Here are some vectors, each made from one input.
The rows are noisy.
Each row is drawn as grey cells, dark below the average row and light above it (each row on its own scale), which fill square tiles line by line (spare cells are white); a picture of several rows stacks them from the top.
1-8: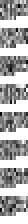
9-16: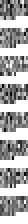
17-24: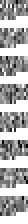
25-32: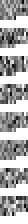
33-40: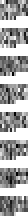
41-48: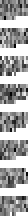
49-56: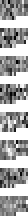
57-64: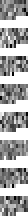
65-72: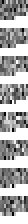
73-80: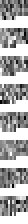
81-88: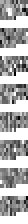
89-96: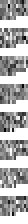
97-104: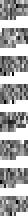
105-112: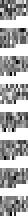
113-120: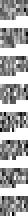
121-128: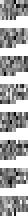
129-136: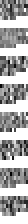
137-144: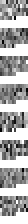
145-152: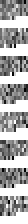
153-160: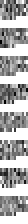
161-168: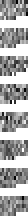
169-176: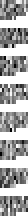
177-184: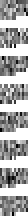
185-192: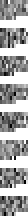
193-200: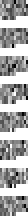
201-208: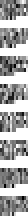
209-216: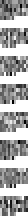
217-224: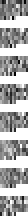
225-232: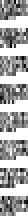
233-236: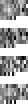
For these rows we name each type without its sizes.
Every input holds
four labels, together with either a fixed value, or three true/false values.
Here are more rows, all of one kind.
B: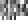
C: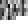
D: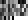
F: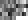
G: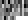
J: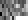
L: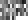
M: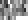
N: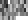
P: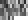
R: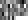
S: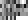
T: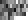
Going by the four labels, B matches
M, N, P and T.
